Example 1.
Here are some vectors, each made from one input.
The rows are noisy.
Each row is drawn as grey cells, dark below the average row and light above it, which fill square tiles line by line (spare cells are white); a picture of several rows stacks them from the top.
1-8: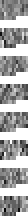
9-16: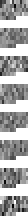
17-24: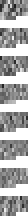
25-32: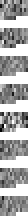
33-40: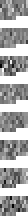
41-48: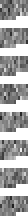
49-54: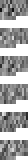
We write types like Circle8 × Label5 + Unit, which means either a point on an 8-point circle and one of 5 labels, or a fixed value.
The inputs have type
(Bool × Bool × Bool + Unit) × Line5.
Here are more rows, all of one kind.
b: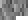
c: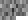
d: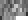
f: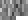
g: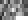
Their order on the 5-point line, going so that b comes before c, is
g, f, d, b, c.
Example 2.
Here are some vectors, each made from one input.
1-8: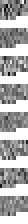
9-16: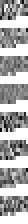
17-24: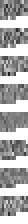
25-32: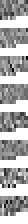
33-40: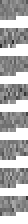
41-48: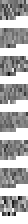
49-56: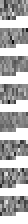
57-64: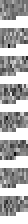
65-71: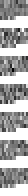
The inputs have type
List2(Circle9).
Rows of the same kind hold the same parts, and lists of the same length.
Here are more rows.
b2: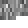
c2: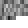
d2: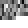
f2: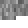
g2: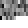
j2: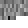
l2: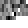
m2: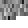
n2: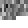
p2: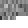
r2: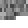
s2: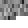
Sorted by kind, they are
b2, f2, p2
c2, d2, g2, j2, l2
m2, n2, r2, s2

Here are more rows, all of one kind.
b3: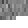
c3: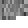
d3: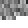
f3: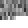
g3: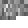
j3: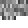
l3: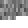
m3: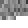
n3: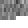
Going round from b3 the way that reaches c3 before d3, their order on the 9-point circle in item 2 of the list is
b3, c3, n3, g3, j3, m3, f3, l3, d3.
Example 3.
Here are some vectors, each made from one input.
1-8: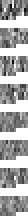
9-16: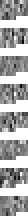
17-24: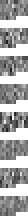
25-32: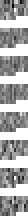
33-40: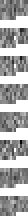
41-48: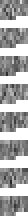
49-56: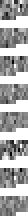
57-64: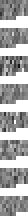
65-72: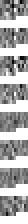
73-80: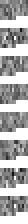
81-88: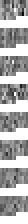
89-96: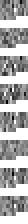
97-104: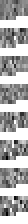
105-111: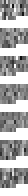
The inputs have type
Bool × Circle9.
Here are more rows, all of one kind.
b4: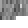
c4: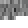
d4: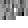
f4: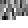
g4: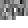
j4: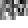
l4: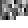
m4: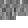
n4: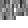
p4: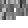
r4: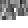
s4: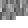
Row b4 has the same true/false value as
c4, l4, m4 and s4.
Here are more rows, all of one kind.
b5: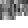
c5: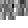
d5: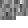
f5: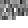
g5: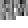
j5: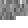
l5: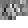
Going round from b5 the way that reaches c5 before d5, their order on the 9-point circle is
b5, c5, l5, g5, f5, j5, d5.
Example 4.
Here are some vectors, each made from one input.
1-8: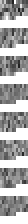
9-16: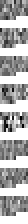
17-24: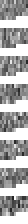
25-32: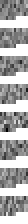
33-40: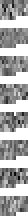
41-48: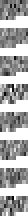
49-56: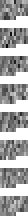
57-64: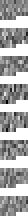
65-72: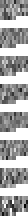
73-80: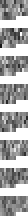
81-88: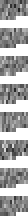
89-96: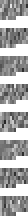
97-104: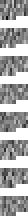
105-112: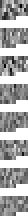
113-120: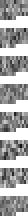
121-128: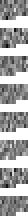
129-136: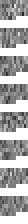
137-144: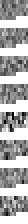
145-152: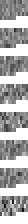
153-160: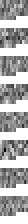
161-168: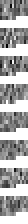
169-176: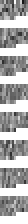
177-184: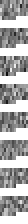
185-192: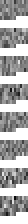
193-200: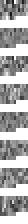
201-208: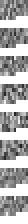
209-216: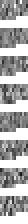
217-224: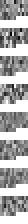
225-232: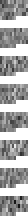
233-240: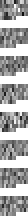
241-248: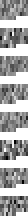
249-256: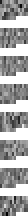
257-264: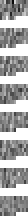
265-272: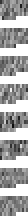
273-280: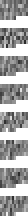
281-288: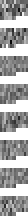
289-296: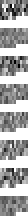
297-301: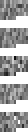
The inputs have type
Bool × Bool × Bool × (Circle9 + Unit).
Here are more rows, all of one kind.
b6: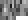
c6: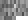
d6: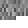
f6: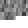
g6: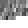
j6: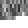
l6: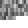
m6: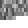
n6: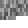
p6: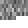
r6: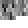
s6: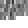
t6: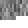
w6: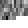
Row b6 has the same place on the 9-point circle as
c6, r6 and w6.
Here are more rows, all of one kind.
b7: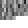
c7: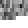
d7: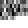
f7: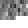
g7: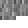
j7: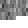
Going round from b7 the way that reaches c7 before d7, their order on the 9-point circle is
b7, g7, j7, c7, d7, f7.
